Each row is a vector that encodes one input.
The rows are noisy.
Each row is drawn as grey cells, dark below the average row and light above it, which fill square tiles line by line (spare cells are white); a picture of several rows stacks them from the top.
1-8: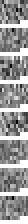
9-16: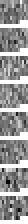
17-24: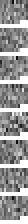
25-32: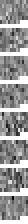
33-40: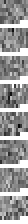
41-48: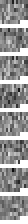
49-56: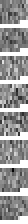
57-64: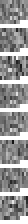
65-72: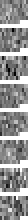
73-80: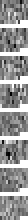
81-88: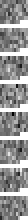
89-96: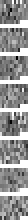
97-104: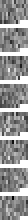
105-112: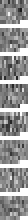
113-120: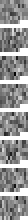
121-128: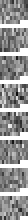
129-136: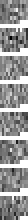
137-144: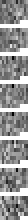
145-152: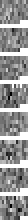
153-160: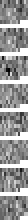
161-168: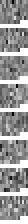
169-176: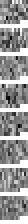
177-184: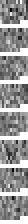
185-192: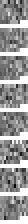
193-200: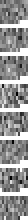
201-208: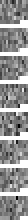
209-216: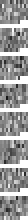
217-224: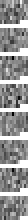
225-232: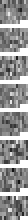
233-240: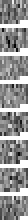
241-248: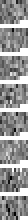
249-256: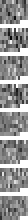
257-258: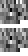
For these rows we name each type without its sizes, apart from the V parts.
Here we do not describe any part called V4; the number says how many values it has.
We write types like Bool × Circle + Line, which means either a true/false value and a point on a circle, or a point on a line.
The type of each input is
Line × (Tree + V4).
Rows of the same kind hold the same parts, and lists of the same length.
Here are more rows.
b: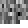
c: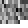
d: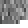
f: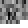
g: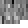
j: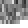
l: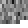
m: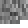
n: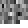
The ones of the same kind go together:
b, c, g, l, n
d, f, j, m

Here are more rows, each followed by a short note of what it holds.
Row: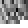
a point on a line and a value of V4
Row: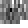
a point on a line and a node of a tree
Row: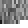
a point on a line and a node of a tree
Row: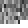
a point on a line and a value of V4
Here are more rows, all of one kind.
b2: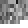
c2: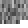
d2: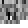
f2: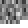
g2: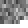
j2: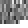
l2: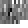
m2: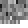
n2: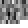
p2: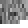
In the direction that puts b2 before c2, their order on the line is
d2, n2, f2, m2, b2, g2, p2, c2, j2, l2.
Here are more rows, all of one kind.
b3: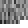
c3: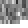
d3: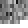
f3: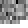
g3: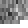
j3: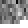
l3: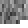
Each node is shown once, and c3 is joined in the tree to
l3.
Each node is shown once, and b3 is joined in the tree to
j3.
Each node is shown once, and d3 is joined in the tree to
f3.
